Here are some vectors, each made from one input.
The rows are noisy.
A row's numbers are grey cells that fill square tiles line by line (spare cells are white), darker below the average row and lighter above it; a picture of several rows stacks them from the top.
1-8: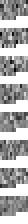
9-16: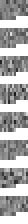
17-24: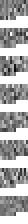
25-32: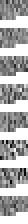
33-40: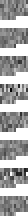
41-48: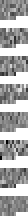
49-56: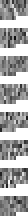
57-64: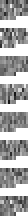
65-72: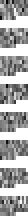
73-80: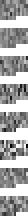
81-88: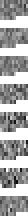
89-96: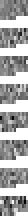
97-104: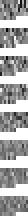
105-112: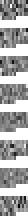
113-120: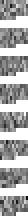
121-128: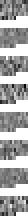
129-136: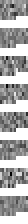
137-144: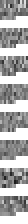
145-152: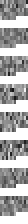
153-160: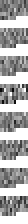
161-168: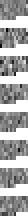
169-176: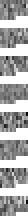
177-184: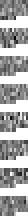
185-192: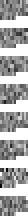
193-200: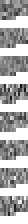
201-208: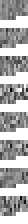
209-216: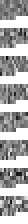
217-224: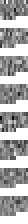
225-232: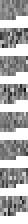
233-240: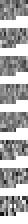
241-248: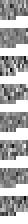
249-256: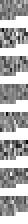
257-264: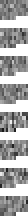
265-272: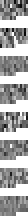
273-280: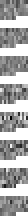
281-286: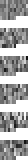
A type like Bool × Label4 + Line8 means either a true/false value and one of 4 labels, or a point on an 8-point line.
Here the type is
Bool × Bool × Bool × Tree10 + Label8.
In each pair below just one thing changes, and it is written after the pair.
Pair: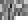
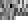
the node of the tree
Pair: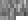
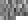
the node of the tree
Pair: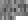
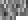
the node of the tree
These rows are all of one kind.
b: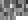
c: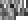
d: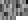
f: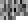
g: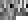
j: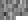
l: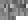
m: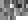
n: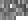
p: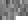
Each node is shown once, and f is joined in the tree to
c and g.
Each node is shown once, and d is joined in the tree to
b and m.
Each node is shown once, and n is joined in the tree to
j and l.
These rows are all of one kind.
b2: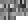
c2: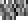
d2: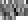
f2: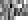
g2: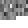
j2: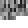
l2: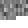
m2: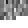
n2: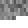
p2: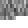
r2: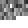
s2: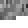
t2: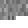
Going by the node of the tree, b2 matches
g2 and m2.
